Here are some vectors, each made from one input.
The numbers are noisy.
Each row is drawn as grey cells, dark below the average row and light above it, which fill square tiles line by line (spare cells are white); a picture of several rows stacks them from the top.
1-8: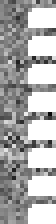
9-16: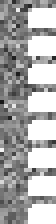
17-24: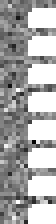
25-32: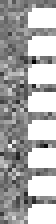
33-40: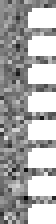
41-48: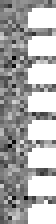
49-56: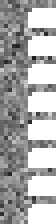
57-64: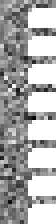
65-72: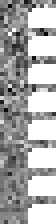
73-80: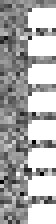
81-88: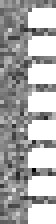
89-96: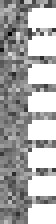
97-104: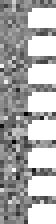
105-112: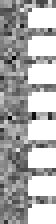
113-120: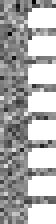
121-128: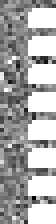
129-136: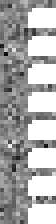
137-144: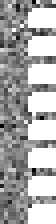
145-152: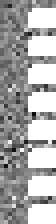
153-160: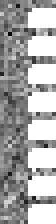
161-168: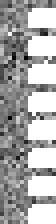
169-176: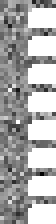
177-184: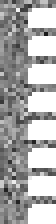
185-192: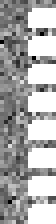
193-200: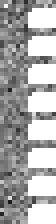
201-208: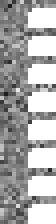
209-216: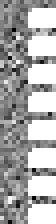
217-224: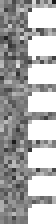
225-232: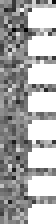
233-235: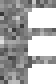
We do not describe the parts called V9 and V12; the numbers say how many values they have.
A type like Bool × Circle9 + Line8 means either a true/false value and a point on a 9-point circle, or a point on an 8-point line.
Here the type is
(Bool × Bool × Bool × Bool × V12 + Line8) × V9.
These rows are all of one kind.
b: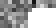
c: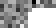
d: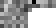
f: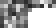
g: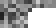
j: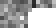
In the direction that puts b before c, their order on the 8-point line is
f, b, d, j, c, g.
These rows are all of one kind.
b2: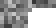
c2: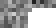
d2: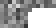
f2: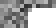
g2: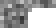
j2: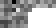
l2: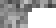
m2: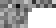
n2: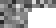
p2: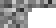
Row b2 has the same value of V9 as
c2 and n2.
